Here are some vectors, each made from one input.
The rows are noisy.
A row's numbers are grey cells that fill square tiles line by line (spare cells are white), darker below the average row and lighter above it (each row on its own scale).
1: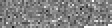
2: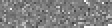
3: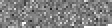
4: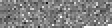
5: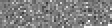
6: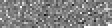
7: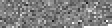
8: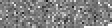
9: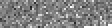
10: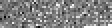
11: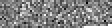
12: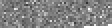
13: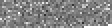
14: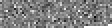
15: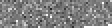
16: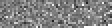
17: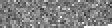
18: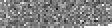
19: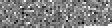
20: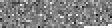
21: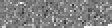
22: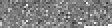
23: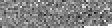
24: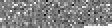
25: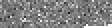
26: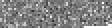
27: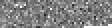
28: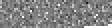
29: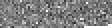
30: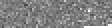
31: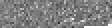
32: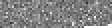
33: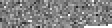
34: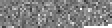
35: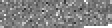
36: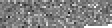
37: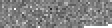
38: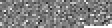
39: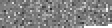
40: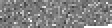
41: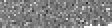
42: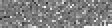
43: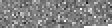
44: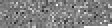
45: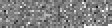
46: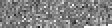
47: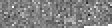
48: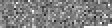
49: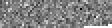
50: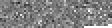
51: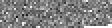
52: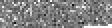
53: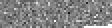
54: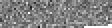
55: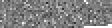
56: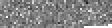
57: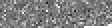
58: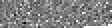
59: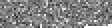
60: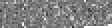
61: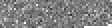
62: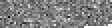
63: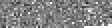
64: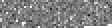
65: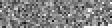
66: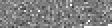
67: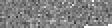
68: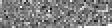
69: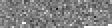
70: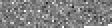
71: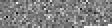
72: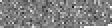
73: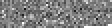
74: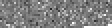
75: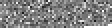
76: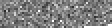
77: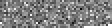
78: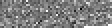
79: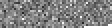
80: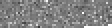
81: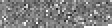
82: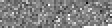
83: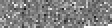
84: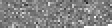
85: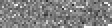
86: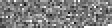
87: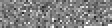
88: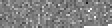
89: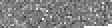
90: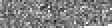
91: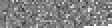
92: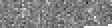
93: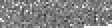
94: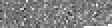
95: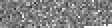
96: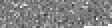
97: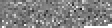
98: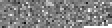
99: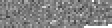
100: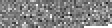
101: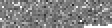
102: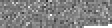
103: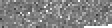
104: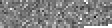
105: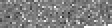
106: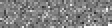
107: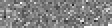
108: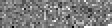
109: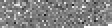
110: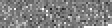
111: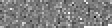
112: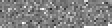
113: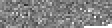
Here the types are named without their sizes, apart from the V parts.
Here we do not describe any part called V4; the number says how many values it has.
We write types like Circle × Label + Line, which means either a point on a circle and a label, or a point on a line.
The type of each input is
Bool × (Line + V4).
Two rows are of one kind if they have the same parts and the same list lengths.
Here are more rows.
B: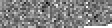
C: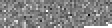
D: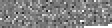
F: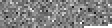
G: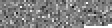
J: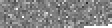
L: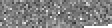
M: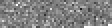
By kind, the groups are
B, D, F, G, M
C, J, L

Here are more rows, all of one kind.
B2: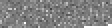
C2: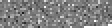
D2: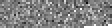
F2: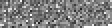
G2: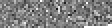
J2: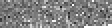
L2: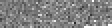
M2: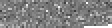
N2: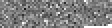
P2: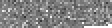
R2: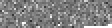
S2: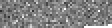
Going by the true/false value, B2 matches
D2, P2 and R2.
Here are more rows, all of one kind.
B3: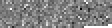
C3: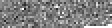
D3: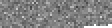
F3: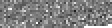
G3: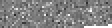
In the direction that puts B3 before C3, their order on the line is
F3, B3, C3, G3, D3.
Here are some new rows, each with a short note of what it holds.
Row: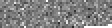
a point on a line and a true/false value
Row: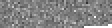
a point on a line and a true/false value
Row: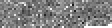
a true/false value and a value of V4
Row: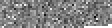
a true/false value and a value of V4
